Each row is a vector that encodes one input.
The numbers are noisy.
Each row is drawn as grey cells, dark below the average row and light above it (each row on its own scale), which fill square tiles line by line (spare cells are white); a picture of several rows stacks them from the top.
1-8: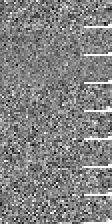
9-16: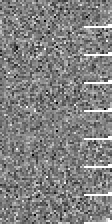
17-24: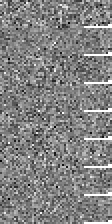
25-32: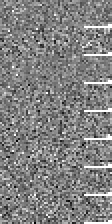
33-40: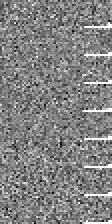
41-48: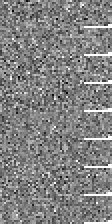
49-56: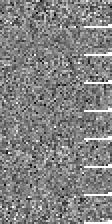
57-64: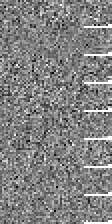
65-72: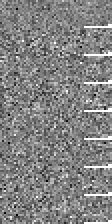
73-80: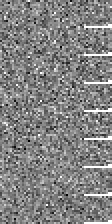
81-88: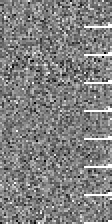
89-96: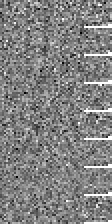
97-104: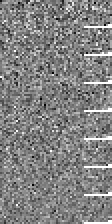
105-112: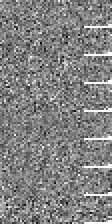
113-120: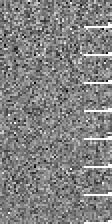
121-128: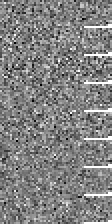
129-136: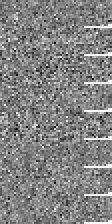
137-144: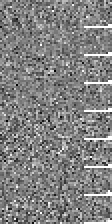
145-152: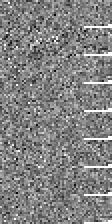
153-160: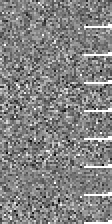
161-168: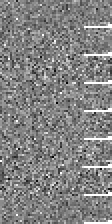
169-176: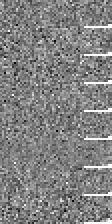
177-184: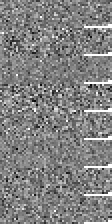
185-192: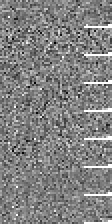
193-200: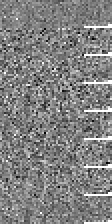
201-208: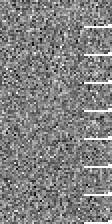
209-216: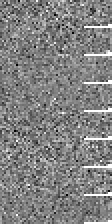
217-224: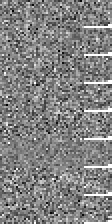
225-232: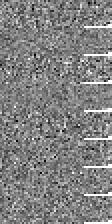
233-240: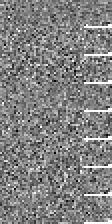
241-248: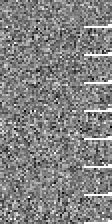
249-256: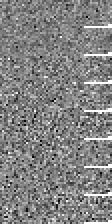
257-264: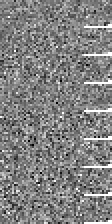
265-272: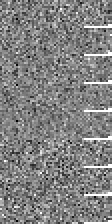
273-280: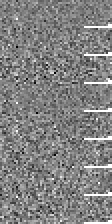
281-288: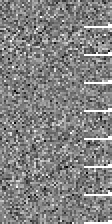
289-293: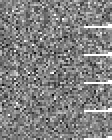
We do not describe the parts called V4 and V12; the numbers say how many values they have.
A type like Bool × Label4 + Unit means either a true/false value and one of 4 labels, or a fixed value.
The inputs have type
(Bool × Bool × Bool × Bool × Tree11 × V4 + Tree9) × V12.
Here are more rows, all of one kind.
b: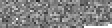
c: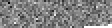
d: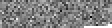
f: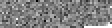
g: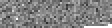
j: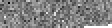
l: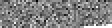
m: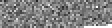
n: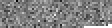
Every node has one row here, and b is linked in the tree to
c and g.
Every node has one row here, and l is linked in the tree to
f.
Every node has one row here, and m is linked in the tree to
g, j and n.
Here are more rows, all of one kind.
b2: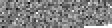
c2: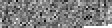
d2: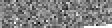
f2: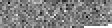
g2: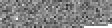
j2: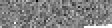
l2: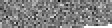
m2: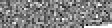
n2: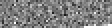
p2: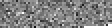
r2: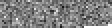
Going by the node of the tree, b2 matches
c2, d2, j2 and n2.
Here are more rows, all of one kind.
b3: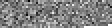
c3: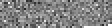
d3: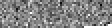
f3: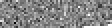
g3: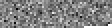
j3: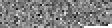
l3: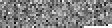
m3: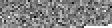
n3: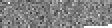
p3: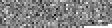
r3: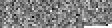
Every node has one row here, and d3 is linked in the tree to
l3.
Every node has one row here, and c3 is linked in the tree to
m3.
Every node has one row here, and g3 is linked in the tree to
b3 and p3.
